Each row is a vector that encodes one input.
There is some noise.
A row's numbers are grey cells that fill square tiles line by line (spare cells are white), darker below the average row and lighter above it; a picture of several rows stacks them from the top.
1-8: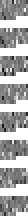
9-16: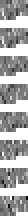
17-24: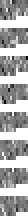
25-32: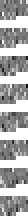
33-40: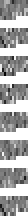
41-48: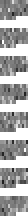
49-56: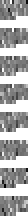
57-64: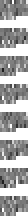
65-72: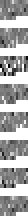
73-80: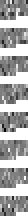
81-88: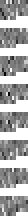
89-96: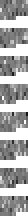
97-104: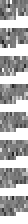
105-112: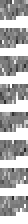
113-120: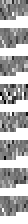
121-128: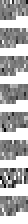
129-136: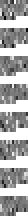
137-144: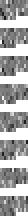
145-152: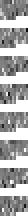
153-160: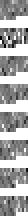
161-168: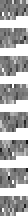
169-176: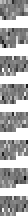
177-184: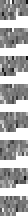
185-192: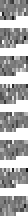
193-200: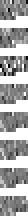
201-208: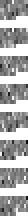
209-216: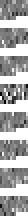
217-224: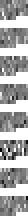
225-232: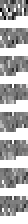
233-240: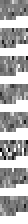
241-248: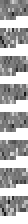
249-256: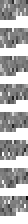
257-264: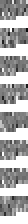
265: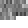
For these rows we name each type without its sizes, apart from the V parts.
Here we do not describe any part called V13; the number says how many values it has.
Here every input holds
a list of items, each a true/false value and a value of V13.
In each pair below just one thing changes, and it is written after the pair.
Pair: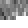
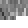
the true/false value in item 2 of the list
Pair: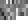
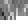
the value of V13 in item 1 of the list
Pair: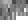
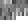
the value of V13 in item 2 of the list
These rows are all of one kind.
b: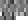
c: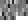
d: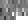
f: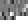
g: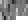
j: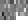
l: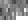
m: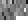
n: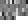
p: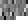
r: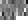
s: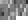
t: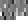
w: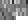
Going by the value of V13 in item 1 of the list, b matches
g, r and t.
